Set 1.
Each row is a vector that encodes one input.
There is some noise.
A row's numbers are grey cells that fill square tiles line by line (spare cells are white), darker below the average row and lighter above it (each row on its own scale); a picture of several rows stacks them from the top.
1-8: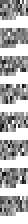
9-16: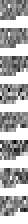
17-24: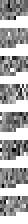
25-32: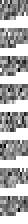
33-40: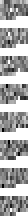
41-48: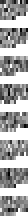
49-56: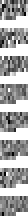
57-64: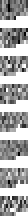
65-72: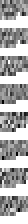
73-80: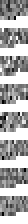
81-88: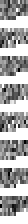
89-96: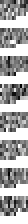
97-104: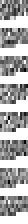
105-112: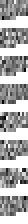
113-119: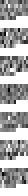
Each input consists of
either a fixed value, or one of 11 labels and a true/false value.
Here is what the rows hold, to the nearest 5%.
About 5% of them hold a fixed value. The rest hold one of 11 labels and a true/false value.
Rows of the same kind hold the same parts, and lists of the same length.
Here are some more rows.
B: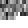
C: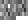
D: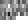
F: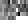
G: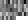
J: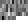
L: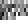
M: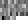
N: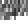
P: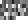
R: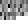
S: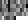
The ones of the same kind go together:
B, C, D, F, G, J, M, N, P, R, S
L

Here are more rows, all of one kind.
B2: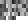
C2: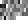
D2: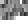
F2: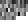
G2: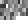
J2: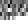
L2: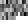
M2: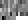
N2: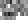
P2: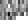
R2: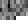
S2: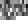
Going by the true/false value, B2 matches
F2 and R2.
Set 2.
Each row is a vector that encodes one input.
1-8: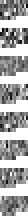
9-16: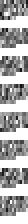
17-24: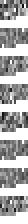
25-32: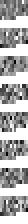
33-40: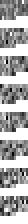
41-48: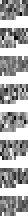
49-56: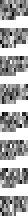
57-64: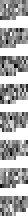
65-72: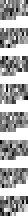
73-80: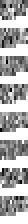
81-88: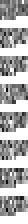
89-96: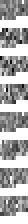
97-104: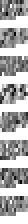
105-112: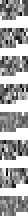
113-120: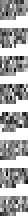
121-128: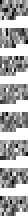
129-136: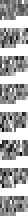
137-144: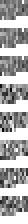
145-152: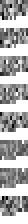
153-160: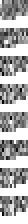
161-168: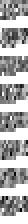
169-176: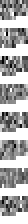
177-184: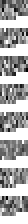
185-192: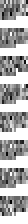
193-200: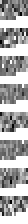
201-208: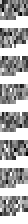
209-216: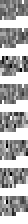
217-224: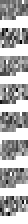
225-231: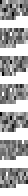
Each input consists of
one of 11 labels and a true/false value.
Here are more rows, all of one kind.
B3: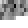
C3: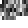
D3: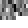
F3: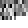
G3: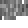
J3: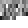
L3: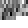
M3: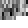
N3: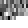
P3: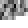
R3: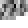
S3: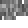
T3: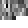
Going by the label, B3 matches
D3, P3 and R3.
